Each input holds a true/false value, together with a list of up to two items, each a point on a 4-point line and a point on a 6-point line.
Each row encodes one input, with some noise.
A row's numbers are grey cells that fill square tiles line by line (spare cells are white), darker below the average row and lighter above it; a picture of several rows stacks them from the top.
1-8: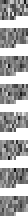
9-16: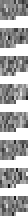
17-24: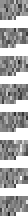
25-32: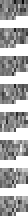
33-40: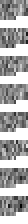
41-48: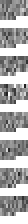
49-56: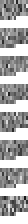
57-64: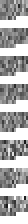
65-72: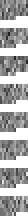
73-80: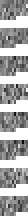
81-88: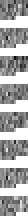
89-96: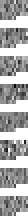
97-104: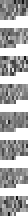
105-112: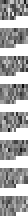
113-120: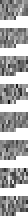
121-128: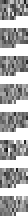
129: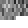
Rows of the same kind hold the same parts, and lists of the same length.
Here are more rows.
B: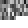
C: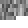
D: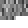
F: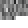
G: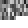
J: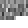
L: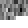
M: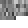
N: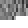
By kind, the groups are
B, G
C, D, F, M, N
J, L

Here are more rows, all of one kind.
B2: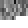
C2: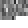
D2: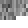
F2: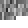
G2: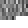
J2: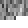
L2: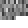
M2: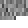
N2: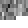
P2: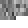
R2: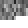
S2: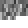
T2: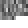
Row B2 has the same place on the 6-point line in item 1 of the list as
C2, D2 and R2.
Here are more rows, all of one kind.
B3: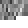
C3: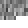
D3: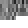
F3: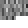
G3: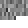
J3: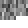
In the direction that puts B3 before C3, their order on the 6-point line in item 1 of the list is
B3, J3, D3, C3, F3, G3.
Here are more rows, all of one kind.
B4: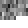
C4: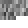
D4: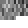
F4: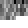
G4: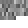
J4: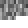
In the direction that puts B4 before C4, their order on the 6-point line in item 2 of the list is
B4, D4, J4, F4, C4, G4.
